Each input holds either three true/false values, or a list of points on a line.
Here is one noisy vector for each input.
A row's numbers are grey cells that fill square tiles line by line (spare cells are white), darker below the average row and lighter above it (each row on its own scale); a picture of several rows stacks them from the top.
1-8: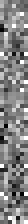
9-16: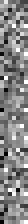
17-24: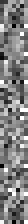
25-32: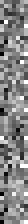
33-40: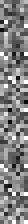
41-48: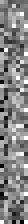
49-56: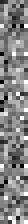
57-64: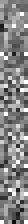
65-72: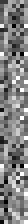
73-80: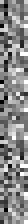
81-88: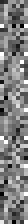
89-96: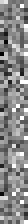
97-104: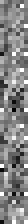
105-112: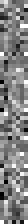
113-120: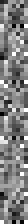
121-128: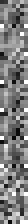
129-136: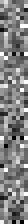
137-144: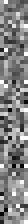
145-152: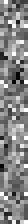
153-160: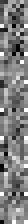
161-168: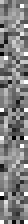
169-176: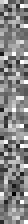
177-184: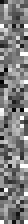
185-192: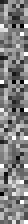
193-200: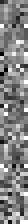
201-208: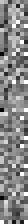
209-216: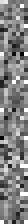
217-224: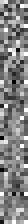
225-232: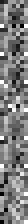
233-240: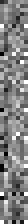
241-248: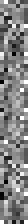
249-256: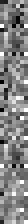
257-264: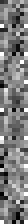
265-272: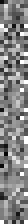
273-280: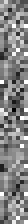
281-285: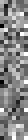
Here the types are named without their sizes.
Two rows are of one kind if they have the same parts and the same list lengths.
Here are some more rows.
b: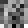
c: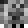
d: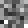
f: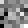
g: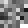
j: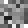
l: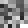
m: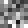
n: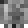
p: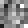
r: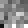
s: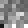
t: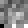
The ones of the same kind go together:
b, c, n
d
f, p, r, s, t
g, j, l, m

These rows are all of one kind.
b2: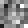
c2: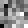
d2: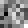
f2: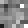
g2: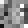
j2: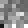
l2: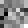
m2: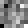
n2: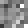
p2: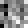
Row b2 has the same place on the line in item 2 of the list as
d2 and l2.
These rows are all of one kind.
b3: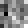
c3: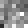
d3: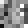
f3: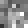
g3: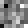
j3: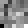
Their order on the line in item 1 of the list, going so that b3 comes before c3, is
b3, d3, g3, j3, f3, c3.
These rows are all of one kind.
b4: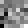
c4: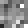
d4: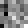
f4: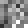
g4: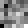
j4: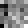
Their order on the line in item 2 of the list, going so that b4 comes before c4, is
g4, b4, c4, f4, d4, j4.
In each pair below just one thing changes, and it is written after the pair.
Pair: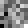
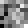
the place on the line in item 2 of the list
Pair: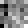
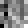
the place on the line in item 2 of the list
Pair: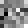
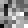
the place on the line in item 1 of the list
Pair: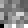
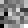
the place on the line in item 1 of the list
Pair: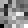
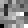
the place on the line in item 2 of the list
